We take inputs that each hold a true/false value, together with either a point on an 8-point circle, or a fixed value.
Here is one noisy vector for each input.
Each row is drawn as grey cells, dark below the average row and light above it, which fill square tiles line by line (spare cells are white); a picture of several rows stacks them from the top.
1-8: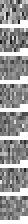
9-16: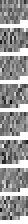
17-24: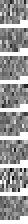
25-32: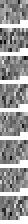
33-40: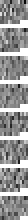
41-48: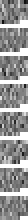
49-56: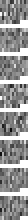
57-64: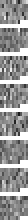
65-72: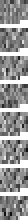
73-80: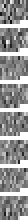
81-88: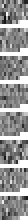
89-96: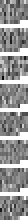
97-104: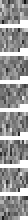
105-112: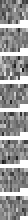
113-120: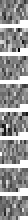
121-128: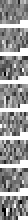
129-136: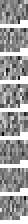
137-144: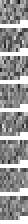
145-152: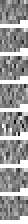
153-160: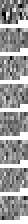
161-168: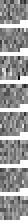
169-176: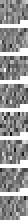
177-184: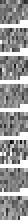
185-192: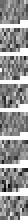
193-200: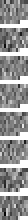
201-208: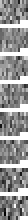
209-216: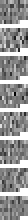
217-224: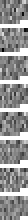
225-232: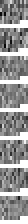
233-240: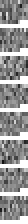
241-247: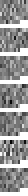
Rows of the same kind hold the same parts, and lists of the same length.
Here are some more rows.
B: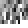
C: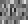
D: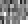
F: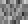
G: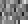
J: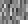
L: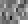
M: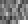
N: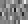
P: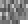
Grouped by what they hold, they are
B
C, D, F, G, J, L, M, N, P

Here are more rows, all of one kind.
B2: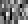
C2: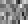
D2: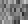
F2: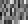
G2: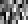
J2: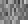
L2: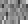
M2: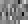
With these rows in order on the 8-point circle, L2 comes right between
C2 and J2.
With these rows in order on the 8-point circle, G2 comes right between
F2 and J2.
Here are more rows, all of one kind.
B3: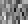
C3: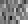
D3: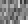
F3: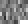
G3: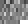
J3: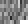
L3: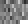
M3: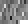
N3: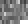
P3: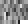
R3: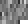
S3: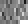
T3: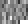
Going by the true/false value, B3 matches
P3, R3 and T3.
